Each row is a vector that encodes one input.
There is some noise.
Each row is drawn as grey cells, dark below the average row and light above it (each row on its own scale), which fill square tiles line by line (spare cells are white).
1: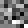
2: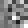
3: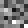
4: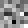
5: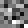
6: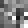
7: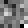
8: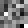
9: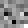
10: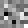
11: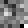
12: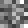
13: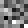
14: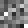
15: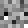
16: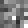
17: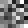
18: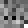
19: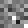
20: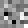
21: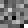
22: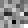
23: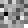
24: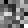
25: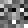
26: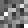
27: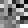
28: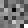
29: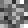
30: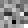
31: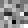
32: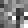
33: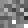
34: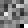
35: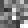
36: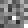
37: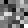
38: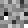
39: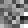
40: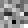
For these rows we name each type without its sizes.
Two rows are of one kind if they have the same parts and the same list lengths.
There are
2 kinds of row.
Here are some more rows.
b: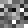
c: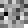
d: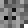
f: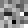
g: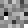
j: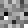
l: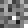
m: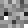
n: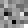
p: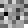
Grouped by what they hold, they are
b, d, l
c, f, g, j, m, n, p

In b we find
a point on a line and three true/false values.
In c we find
a point on a line.
